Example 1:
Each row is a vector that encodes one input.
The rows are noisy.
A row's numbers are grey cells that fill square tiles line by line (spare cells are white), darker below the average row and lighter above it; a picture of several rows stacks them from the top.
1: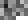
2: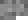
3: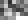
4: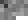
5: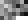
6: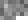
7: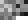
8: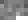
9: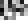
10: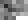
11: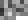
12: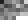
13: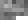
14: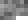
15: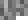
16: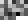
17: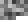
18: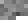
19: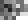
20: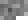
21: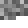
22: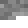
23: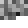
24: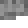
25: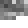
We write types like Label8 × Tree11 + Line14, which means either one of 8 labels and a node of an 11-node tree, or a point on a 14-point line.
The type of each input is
Line5 × Line5.
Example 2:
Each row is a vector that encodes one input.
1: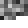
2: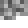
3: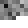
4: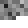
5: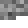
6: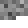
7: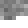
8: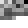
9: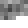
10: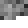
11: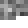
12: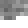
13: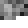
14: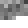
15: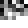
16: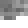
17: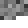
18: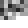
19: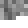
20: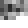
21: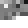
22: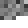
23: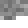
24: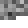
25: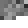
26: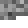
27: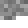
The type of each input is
Line4.
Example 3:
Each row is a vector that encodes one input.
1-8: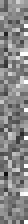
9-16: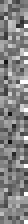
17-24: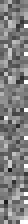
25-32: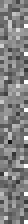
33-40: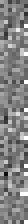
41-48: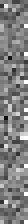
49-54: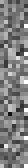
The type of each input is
Tree9.
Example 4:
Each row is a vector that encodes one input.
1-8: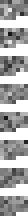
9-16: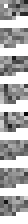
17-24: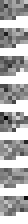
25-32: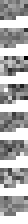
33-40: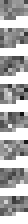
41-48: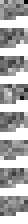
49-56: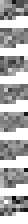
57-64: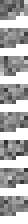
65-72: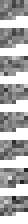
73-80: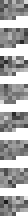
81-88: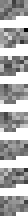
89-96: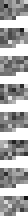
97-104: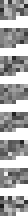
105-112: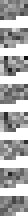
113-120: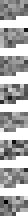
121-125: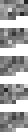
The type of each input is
Line8.
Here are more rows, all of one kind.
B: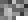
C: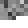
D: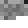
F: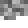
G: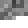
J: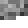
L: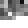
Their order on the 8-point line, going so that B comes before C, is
J, B, C, F, D, G, L.
